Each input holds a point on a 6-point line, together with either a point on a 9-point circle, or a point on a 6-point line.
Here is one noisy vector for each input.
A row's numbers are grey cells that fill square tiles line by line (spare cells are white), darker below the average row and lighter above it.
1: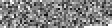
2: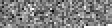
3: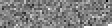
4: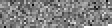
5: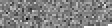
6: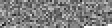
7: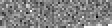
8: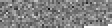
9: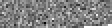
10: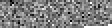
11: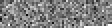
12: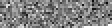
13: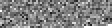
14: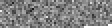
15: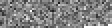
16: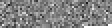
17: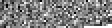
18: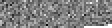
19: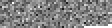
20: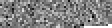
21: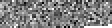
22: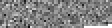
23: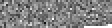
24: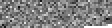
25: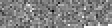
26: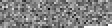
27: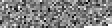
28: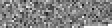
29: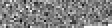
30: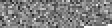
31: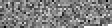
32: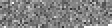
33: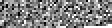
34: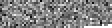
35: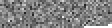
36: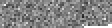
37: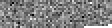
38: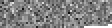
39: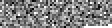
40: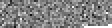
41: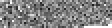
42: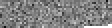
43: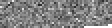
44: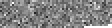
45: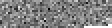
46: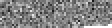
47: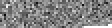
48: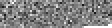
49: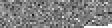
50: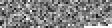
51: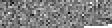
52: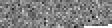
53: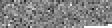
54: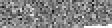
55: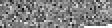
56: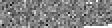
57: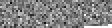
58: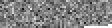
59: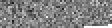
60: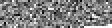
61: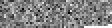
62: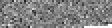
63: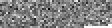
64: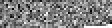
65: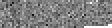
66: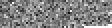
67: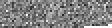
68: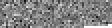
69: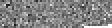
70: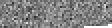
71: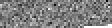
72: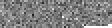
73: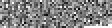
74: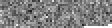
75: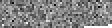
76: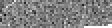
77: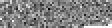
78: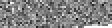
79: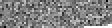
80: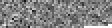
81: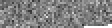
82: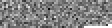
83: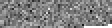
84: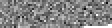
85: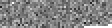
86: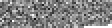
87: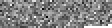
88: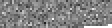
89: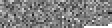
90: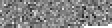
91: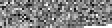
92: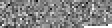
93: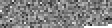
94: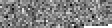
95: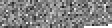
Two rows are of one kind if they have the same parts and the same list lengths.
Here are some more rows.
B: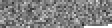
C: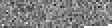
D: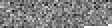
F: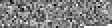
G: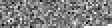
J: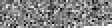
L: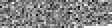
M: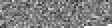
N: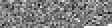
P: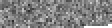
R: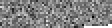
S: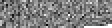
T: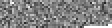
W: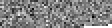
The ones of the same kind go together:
B, C, D, F, G, M, N, P, R, S, W
J, L, T

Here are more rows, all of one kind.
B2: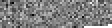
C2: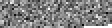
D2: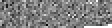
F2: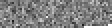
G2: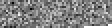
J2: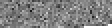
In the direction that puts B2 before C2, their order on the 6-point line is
B2, G2, J2, D2, C2, F2.
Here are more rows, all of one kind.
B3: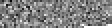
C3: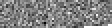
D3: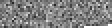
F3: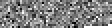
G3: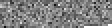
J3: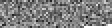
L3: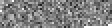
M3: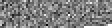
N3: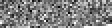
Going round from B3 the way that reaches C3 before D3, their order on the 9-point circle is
B3, C3, F3, N3, M3, J3, L3, G3, D3.
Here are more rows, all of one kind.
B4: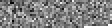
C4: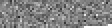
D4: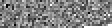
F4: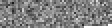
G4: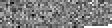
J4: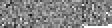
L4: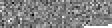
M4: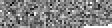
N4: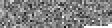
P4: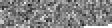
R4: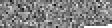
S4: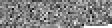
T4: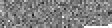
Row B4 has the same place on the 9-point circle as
F4 and P4.
